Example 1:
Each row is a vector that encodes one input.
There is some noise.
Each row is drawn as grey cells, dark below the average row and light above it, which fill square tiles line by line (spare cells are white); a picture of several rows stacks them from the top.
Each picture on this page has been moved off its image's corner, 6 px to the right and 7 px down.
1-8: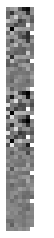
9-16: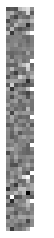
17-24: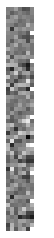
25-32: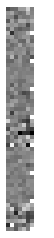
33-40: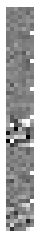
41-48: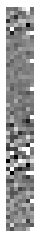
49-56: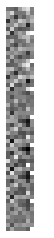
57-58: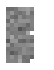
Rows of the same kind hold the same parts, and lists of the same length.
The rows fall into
2 kinds.
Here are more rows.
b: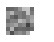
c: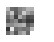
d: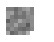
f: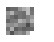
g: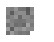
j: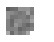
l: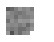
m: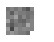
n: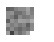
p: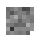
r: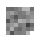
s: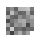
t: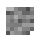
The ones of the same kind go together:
b, d, f, g, j, l, m, n, p, r, s, t
c

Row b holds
one of 7 labels and a true/false value.
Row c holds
a fixed value.
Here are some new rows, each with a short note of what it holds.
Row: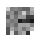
a fixed value
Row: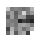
a fixed value
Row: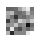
one of 7 labels and a true/false value
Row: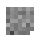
one of 7 labels and a true/false value
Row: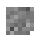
one of 7 labels and a true/false value
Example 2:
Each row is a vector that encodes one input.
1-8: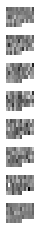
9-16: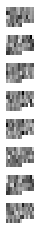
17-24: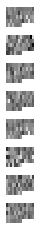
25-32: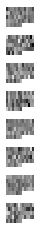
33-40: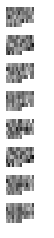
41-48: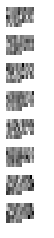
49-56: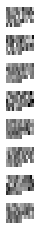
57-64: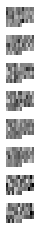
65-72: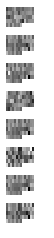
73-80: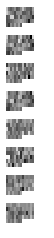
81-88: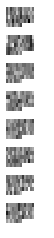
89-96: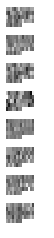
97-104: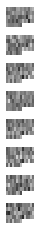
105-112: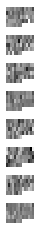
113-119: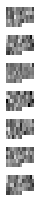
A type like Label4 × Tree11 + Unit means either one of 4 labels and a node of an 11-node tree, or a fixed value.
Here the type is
(Circle11 + Unit) × Line4.
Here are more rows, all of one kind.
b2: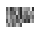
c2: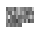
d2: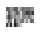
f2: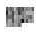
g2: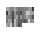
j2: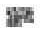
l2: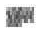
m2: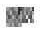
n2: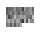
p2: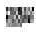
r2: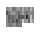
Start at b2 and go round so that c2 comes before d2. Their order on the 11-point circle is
b2, c2, j2, r2, l2, g2, m2, f2, n2, d2, p2.
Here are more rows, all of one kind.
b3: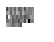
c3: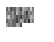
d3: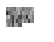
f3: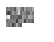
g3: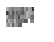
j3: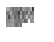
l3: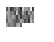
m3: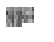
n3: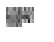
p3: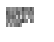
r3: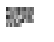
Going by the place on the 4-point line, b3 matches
n3 and r3.
